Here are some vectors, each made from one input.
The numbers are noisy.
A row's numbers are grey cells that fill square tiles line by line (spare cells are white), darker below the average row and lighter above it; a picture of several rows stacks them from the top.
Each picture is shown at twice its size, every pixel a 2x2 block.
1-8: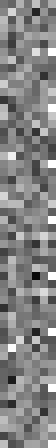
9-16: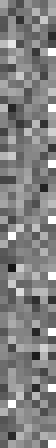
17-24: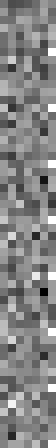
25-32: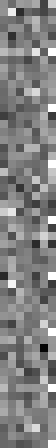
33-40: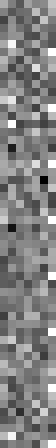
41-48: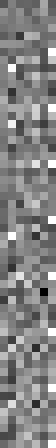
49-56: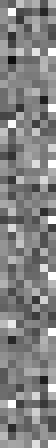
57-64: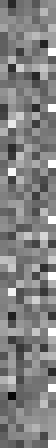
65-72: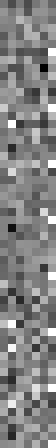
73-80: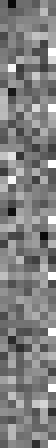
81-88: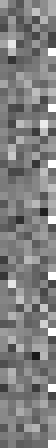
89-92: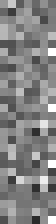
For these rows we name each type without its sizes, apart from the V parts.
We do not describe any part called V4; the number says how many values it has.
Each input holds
a value of V4, together with either a point on a circle and a true/false value, or a fixed value.
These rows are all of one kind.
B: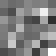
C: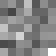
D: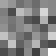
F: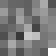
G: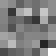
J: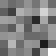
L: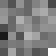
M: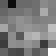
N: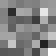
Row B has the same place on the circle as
L and M.
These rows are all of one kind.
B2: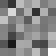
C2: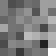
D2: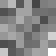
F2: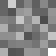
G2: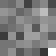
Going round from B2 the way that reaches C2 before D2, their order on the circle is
B2, C2, D2, F2, G2.
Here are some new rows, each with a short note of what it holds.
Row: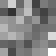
a point on a circle, a true/false value and a value of V4
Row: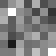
a point on a circle, a true/false value and a value of V4
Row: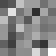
a point on a circle, a true/false value and a value of V4
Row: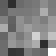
a point on a circle, a true/false value and a value of V4
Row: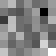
a value of V4
